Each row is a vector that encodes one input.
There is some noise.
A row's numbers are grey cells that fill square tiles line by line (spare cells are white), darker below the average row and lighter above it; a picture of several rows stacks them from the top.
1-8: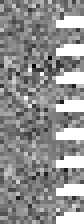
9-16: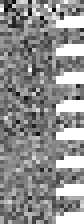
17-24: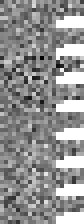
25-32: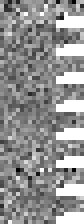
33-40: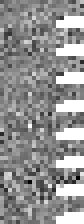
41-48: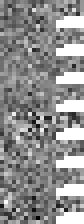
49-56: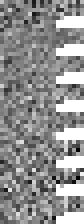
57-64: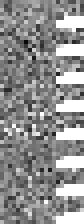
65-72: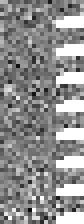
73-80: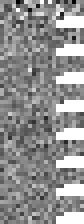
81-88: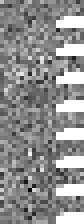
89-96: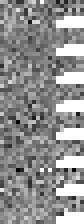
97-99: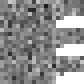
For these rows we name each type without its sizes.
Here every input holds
either a point on a circle, or a fixed value.
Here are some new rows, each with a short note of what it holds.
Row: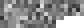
a fixed value
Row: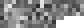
a fixed value
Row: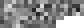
a fixed value
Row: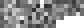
a fixed value
